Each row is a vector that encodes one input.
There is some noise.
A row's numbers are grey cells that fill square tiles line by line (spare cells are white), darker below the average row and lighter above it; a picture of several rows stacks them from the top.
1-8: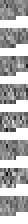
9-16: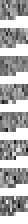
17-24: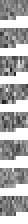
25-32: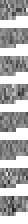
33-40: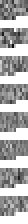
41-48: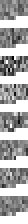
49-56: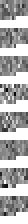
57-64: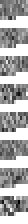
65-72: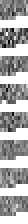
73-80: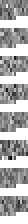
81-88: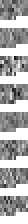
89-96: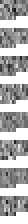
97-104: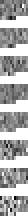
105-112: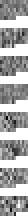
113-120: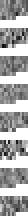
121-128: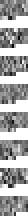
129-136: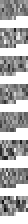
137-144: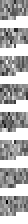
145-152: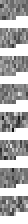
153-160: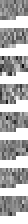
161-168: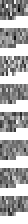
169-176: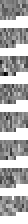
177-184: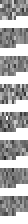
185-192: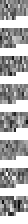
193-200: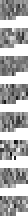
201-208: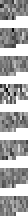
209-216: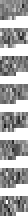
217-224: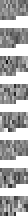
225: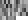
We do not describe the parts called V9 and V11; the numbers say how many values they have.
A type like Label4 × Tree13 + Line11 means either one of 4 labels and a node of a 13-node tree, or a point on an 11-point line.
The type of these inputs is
(Bool × Bool × Bool × V11 + Unit) × (Line6 + V9).
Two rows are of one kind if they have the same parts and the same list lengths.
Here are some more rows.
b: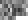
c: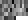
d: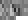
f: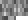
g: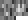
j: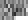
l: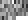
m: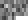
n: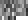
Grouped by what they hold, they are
b, d
c, f, g, j, n
l
m

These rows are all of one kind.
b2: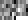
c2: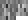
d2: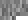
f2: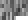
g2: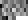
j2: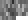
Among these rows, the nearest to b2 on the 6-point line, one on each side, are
c2 and g2.
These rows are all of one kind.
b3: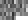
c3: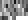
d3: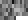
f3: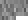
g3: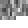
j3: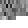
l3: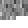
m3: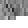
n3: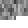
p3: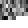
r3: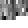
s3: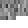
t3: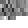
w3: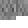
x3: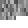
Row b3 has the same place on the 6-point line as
c3, d3, j3 and l3.
